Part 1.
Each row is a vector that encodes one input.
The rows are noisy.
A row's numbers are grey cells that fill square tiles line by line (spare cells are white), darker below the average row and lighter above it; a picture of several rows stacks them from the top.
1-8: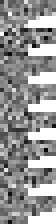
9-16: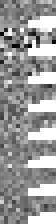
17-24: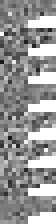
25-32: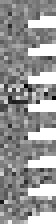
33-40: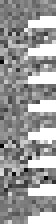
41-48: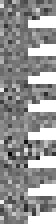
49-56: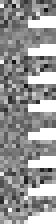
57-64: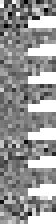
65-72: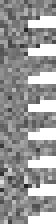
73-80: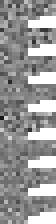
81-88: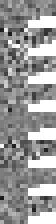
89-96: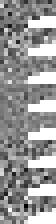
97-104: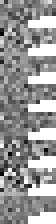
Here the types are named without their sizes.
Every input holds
either a fixed value, or four true/false values.
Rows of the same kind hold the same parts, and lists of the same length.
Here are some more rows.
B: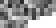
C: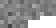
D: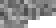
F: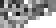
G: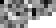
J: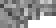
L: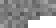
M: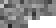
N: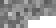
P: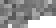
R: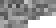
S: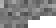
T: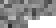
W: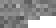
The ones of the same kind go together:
B, C, D, F, J, L, M, N, P, R, S, T, W
G

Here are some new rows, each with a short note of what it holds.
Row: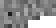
four true/false values
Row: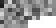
a fixed value
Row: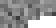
four true/false values
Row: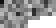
a fixed value
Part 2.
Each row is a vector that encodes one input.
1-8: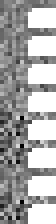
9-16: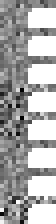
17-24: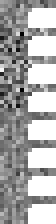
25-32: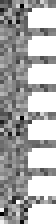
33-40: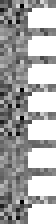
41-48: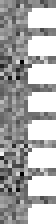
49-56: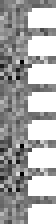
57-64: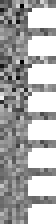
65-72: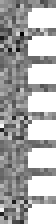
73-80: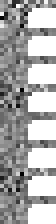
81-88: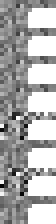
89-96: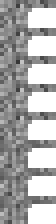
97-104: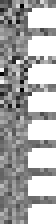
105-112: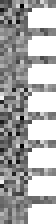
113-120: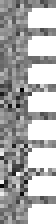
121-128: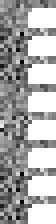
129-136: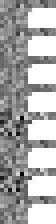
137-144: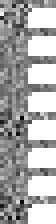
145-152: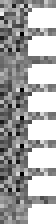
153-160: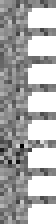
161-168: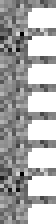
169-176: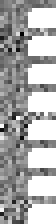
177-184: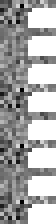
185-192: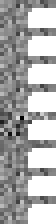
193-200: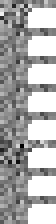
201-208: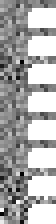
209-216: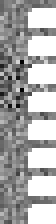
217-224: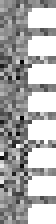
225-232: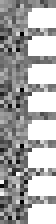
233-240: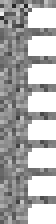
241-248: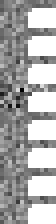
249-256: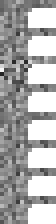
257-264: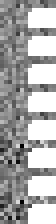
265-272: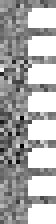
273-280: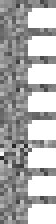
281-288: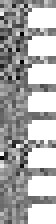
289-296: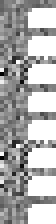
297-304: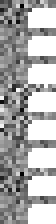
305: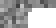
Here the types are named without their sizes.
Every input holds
a point on a line.
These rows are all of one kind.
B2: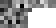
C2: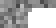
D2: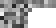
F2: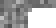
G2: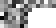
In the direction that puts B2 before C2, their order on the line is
B2, F2, C2, D2, G2.
